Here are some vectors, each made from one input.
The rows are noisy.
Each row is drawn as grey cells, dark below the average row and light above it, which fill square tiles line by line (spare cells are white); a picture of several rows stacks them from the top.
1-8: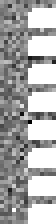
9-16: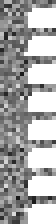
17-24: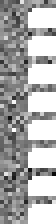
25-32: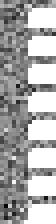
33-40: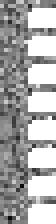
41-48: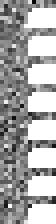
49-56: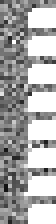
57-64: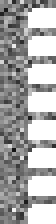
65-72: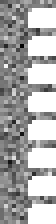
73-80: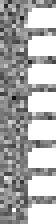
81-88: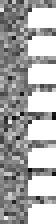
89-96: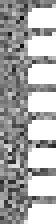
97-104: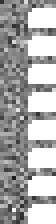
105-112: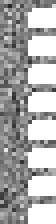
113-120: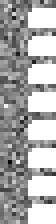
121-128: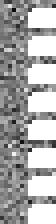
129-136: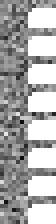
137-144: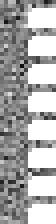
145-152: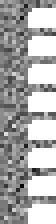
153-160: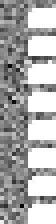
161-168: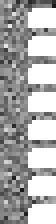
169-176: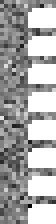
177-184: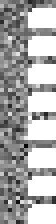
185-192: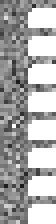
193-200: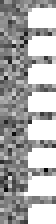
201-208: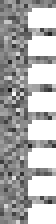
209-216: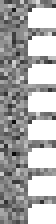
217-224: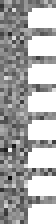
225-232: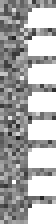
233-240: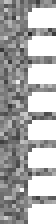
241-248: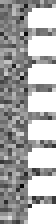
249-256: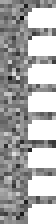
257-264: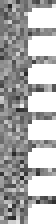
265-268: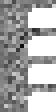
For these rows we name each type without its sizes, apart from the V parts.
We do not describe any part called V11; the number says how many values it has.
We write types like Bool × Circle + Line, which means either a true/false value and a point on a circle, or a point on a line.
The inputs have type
Label × Label + Line × List(V11).
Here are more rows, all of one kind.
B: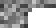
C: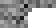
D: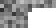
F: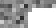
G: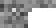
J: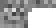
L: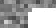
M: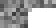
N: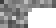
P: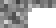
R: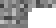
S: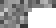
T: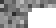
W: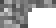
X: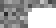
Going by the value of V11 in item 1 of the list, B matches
L, N, S and W.
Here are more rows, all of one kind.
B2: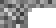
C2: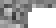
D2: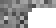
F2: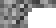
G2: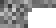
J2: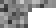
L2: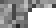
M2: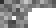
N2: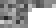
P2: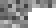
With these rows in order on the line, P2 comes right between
C2 and N2.
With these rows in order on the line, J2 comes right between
L2 and M2.
